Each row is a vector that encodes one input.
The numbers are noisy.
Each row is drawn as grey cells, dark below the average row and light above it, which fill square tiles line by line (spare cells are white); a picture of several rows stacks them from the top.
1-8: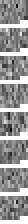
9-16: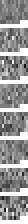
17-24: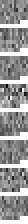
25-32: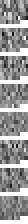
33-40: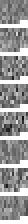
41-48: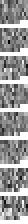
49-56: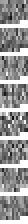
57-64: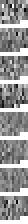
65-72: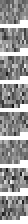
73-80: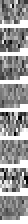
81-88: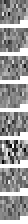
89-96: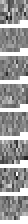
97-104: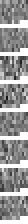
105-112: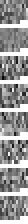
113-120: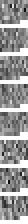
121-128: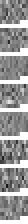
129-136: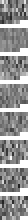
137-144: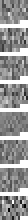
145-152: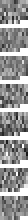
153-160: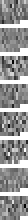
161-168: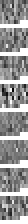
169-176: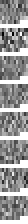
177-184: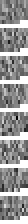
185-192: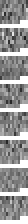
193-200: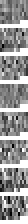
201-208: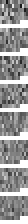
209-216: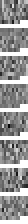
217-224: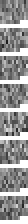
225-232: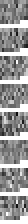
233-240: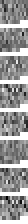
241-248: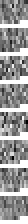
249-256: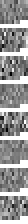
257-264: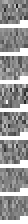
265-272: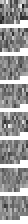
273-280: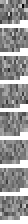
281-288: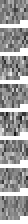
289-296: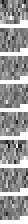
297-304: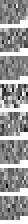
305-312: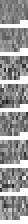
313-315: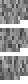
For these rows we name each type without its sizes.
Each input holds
a true/false value, together with a list of points on a line.
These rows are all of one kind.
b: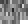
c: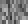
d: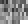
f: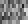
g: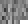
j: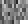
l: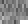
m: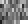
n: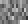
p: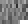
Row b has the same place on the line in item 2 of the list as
c, d, m and p.
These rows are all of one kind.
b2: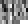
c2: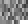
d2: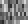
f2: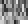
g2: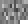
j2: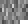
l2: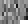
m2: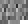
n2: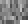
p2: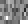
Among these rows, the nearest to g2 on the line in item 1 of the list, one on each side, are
b2 and f2.
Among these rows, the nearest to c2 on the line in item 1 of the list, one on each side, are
j2 and m2.
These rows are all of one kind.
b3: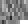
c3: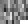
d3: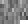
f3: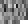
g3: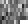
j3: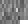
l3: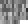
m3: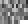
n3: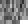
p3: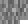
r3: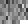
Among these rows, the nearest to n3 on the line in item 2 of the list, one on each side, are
b3 and r3.
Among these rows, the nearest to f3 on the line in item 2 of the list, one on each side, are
c3 and m3.
